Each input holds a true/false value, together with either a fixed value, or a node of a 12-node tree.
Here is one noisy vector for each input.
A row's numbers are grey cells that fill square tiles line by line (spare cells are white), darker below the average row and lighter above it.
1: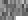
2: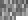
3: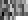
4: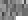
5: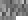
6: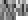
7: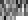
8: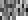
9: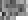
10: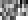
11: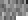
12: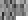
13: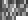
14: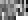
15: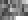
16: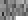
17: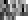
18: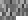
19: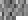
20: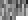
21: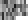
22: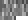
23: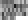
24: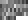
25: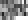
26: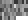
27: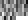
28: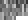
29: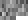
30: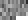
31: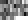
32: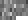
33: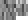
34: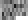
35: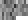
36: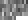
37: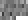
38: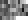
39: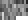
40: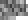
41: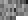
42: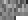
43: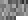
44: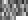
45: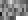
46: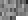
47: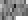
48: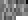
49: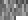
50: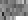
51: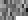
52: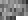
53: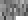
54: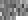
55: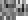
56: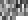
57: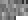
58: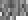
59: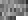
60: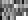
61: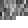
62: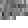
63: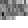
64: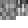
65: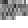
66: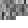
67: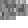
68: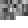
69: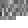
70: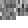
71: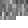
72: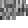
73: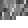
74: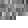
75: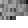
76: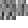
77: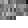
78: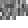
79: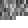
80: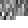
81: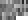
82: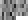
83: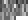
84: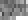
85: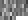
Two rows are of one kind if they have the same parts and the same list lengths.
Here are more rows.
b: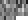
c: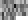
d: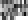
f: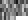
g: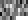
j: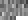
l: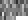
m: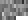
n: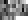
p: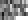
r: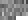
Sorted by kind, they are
b, c, d, f, j, l, m, r
g, n, p

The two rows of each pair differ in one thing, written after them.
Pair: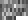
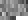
the node of the tree
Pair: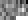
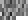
the true/false value
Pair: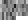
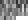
the true/false value
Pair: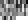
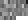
the node of the tree
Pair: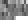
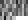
the true/false value
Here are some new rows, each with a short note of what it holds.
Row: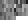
a node of a 12-node tree and a true/false value
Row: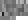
a node of a 12-node tree and a true/false value
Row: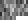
a true/false value
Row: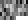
a true/false value
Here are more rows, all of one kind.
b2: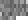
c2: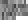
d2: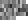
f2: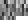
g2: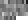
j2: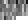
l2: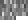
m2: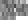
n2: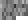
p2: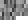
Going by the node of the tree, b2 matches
c2 and l2.
